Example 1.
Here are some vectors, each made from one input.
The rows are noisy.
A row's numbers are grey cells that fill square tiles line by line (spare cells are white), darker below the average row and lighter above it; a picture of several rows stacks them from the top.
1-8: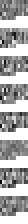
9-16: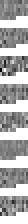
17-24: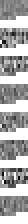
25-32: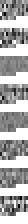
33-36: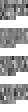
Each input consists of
a node of a 7-node tree.
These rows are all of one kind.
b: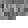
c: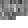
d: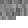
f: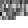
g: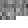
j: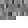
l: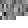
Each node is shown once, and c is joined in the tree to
b, d and l.
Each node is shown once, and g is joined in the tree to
l.
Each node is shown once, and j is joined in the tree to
b.
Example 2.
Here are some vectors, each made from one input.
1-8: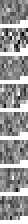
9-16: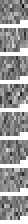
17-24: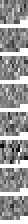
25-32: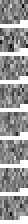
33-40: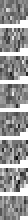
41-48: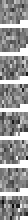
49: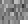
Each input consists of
a point on an 8-point circle.
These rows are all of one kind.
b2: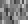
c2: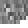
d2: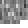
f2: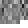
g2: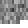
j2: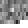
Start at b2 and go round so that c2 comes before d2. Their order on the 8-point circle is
b2, j2, c2, f2, g2, d2.
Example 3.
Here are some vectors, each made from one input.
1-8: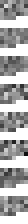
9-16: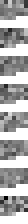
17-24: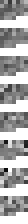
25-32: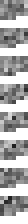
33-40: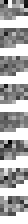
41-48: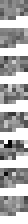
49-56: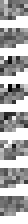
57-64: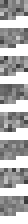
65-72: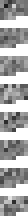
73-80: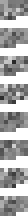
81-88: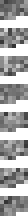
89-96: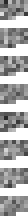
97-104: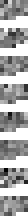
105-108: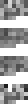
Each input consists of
a point on a 7-point line.
